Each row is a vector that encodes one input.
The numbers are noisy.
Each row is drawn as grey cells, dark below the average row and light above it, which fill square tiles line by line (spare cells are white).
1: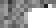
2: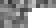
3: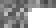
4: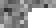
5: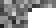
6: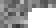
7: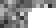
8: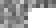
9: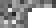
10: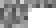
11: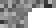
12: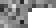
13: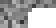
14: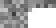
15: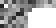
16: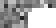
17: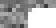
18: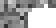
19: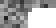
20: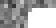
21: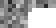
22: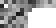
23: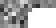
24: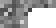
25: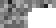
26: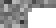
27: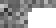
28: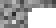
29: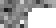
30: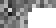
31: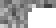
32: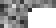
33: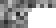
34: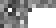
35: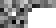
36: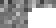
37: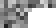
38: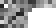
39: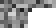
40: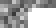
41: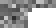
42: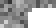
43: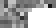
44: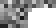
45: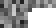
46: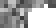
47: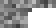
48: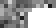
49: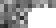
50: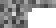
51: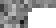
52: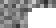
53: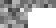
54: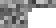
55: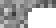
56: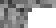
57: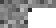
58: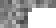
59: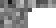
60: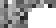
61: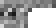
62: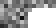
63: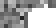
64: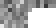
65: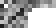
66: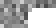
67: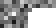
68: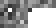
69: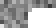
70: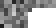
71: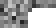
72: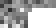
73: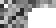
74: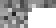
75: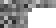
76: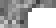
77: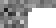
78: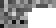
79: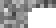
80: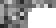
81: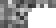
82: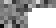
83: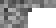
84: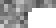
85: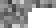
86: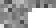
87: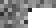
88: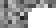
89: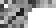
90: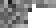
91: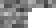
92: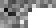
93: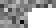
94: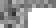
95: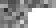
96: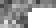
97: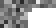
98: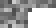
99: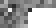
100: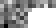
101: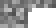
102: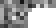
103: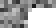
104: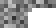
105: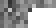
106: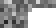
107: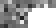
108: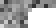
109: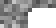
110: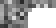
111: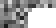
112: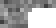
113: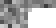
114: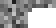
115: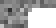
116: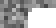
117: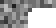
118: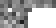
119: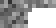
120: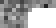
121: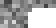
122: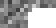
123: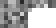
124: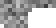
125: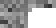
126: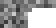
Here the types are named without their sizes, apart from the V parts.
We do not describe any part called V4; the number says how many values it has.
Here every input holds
a list of items, each a true/false value and a value of V4.
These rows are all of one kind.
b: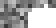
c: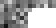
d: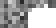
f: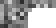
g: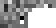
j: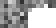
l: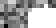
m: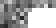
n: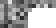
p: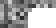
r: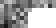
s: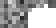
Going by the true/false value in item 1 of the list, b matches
d, j, l and s.
